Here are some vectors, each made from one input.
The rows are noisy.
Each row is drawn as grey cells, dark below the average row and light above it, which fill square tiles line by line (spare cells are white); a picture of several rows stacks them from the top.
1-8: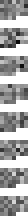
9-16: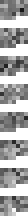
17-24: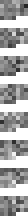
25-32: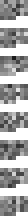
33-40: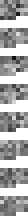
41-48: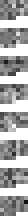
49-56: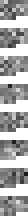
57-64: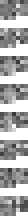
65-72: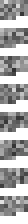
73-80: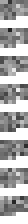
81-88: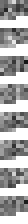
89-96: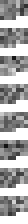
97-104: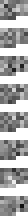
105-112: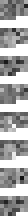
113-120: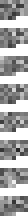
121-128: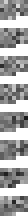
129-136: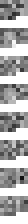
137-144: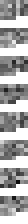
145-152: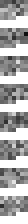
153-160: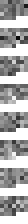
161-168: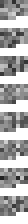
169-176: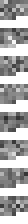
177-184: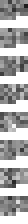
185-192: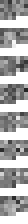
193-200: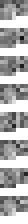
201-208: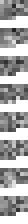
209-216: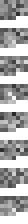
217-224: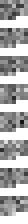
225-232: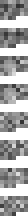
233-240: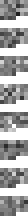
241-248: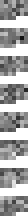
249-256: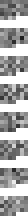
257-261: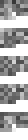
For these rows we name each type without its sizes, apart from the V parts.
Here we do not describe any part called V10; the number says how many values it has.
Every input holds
either a label, or a point on a line, or three true/false values and a value of V10.
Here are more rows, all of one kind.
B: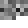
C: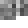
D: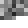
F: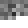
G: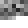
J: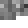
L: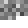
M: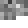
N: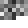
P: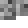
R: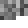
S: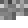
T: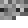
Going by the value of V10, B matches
N and T.
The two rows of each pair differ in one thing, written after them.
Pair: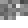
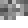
one of the three true/false values
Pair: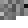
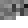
one of the three true/false values
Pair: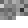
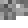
the value of V10
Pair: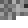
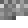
the value of V10
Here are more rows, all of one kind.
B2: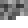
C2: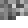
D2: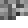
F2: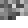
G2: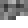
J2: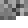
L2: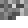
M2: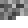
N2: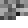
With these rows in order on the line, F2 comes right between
C2 and L2.
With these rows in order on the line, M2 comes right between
B2 and L2.
